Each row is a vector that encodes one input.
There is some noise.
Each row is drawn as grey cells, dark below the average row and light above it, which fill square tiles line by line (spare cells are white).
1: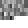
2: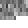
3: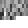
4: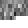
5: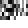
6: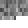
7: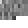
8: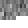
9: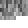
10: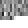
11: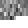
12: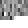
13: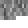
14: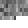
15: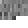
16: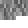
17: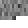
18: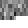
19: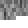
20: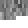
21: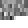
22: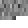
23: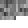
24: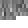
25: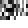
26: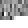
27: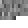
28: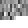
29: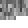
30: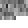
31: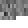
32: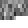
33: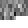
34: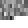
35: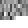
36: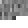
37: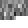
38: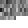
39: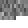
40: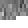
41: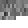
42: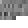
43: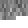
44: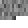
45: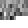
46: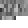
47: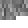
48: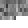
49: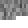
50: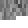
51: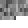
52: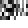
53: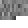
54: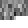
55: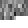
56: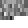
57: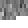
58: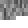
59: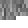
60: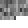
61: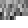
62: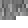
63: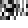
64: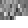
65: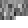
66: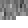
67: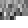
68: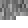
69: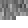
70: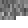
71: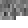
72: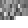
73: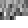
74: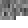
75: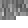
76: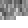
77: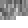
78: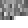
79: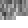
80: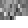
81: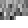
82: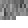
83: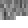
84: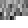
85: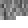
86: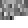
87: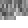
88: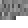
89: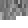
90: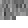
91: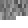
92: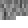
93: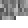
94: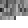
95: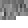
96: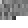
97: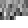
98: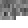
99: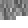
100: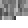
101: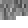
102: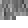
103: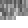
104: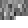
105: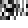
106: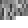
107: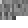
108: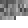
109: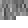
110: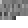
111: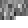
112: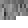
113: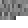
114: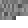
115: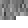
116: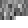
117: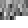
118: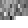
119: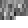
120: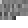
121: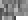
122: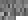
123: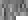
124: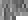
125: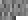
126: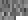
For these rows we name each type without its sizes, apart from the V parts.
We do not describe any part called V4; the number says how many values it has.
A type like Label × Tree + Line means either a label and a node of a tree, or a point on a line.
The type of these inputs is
List(Bool × V4).
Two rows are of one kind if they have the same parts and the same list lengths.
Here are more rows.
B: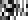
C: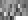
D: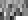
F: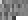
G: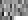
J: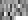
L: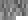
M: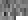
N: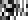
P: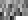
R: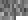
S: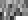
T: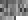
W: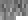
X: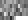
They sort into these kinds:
B, N
C, D, G, J, P, S, X
F, L, M, R, T, W

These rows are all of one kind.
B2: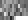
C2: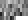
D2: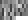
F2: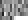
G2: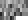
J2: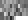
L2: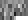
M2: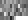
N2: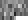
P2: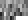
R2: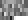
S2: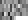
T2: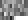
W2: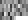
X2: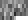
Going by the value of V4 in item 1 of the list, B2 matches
J2, M2, S2 and W2.
